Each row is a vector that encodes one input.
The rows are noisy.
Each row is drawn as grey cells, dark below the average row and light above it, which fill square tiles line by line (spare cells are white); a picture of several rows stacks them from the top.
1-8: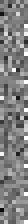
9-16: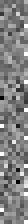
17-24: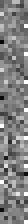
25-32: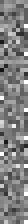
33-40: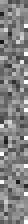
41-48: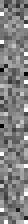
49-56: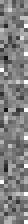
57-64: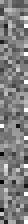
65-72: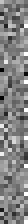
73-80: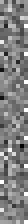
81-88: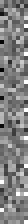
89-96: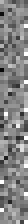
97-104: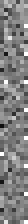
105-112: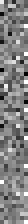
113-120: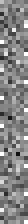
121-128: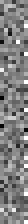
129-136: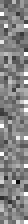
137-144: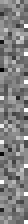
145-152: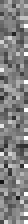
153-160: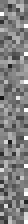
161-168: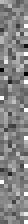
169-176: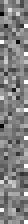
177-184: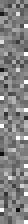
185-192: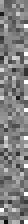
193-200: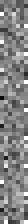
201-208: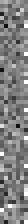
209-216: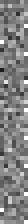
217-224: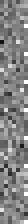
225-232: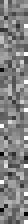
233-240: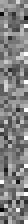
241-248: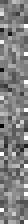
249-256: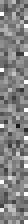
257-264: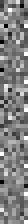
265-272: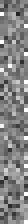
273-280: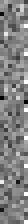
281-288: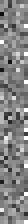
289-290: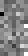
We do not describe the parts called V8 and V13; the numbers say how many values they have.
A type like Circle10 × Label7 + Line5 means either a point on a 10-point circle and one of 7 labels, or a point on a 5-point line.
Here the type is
(Bool × V13 + V8) × Label7.
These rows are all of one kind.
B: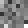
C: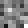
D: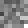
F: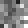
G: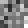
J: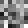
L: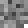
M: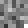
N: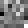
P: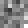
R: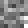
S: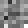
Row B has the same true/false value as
J and N.
